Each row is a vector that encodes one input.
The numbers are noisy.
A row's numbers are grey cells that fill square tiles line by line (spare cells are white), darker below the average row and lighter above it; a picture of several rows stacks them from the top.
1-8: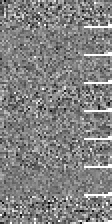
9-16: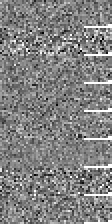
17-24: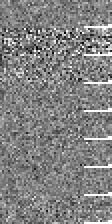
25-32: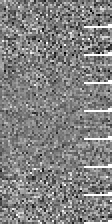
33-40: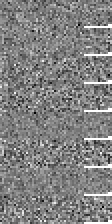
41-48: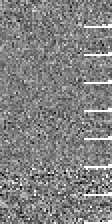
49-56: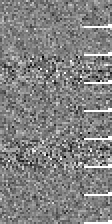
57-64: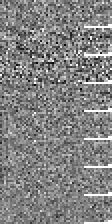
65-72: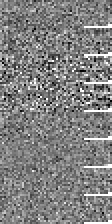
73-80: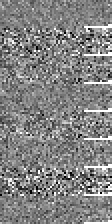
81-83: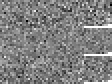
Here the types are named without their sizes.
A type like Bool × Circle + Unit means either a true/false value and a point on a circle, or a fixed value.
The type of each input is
(Bool × Bool × Bool × Bool + Line) × Label × Label.
